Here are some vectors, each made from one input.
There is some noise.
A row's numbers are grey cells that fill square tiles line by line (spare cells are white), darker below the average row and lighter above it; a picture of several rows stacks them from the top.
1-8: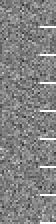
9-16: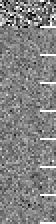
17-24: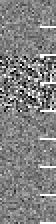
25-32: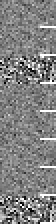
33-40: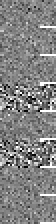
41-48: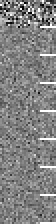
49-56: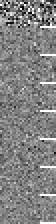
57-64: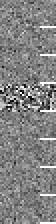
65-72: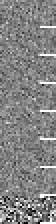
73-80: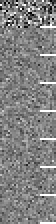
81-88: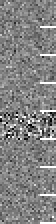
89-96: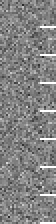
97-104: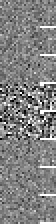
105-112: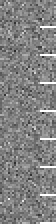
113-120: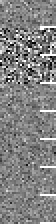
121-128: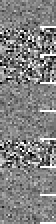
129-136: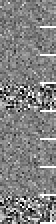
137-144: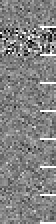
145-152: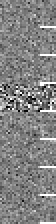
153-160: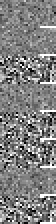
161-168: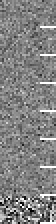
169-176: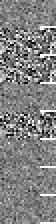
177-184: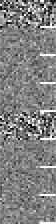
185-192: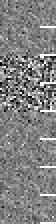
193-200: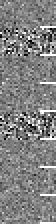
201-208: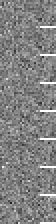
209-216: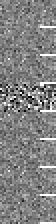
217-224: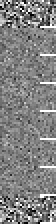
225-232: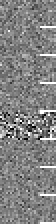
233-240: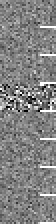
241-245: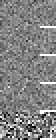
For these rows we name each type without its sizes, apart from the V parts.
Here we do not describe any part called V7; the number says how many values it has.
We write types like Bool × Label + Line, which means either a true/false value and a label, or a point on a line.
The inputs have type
(Circle + Unit) × Line + V7.
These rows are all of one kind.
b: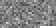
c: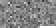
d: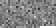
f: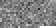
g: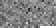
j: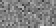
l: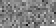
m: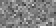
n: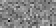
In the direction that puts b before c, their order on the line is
l, m, b, j, f, g, c, d, n.
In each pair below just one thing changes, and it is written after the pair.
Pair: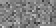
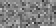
the place on the line
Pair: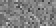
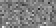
the place on the line
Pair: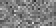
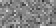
the place on the circle
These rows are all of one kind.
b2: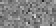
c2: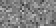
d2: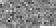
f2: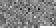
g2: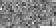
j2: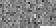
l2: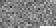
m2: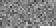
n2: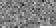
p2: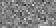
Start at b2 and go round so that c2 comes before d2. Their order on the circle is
b2, g2, p2, m2, l2, c2, n2, d2, j2, f2.
